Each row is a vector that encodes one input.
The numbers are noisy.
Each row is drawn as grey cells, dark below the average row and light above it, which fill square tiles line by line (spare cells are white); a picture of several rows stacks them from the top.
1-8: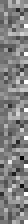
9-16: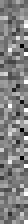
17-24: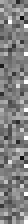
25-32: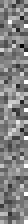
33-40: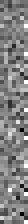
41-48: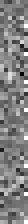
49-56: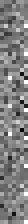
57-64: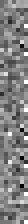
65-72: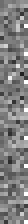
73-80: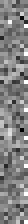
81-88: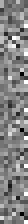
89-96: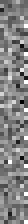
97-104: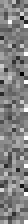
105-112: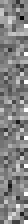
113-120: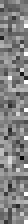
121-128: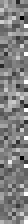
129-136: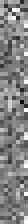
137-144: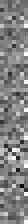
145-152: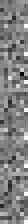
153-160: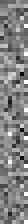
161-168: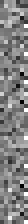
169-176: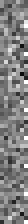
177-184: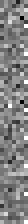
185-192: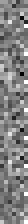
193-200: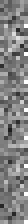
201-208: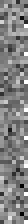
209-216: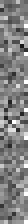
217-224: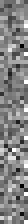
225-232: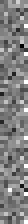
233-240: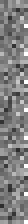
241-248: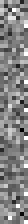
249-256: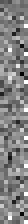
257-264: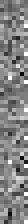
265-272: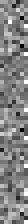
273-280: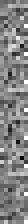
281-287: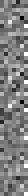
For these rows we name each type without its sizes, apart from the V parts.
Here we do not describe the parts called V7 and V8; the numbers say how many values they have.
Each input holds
either a value of V7 and a value of V8, or a list of points on a circle.
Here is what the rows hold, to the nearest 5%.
About 35% of them hold a value of V7 and a value of V8. The rest are lists of points on a circle.
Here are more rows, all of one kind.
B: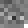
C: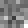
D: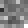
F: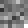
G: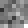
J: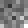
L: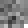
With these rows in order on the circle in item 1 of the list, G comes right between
B and L.
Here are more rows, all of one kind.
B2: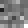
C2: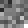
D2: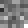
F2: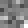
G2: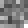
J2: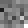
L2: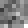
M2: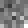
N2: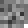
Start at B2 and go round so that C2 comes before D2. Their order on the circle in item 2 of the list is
B2, M2, J2, L2, G2, C2, F2, D2, N2.
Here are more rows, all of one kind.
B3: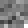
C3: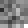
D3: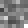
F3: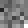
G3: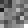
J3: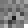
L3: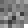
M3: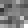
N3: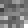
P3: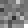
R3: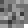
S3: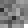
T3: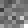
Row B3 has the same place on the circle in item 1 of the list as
J3, L3 and R3.
